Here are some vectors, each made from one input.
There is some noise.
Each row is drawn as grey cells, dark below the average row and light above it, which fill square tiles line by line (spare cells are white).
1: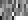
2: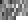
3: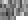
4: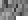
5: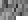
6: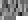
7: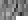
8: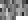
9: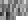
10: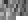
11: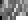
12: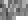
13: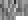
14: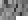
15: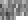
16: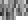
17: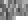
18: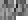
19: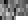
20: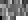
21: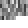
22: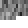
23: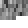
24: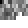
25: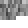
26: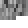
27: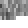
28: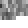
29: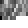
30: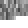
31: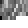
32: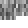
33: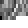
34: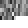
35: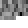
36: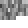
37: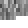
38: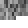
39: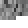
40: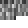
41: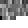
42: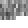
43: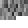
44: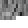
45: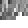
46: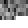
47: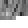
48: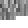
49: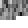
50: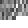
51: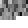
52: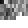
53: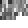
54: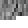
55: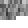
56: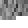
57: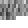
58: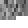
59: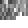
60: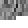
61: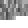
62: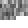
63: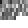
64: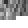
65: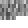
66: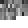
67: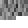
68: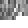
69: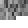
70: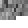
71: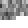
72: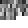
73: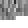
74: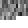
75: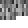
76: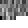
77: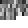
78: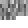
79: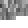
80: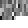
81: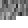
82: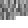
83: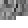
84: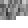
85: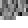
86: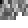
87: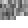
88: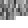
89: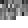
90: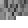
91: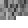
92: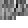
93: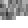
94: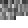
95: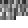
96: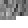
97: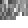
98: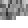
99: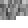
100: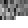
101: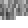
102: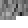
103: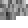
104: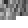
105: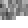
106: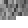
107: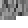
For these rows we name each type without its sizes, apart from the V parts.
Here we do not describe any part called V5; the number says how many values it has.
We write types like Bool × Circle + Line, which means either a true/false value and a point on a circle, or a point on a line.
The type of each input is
Bool × (Tree + V5).
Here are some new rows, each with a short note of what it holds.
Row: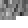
a node of a tree and a true/false value
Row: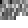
a true/false value and a value of V5
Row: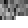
a true/false value and a value of V5
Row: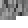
a node of a tree and a true/false value
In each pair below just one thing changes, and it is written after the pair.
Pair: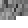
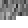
the node of the tree
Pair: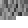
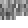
the true/false value
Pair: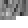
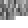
the true/false value
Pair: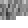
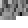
the true/false value
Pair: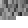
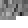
the node of the tree
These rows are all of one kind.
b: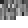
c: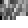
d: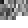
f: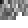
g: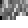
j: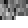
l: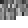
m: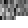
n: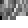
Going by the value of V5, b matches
d, f and l.
